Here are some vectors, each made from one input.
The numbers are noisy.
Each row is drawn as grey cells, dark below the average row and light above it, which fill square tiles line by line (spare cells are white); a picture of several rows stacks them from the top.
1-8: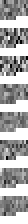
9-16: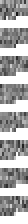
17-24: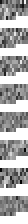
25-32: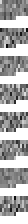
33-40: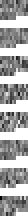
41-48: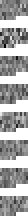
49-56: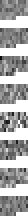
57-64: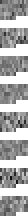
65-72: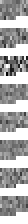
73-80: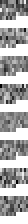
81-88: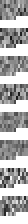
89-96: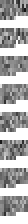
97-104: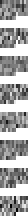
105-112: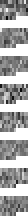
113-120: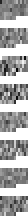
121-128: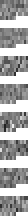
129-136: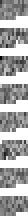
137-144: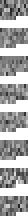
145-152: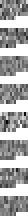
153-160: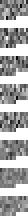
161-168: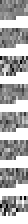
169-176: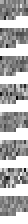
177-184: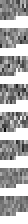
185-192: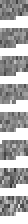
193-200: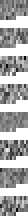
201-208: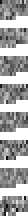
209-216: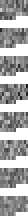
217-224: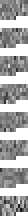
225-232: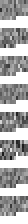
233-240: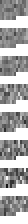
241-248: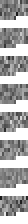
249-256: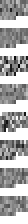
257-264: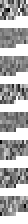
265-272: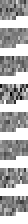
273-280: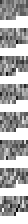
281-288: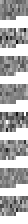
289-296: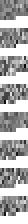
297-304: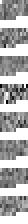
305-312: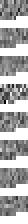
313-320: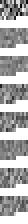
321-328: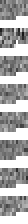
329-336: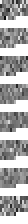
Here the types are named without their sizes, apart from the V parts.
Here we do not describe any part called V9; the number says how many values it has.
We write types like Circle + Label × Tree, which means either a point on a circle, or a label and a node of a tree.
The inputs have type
List(Label × V9).
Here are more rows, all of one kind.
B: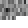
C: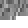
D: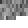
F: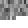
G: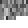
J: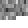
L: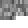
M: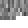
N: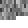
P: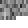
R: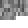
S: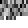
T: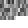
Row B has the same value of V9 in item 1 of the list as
L and P.
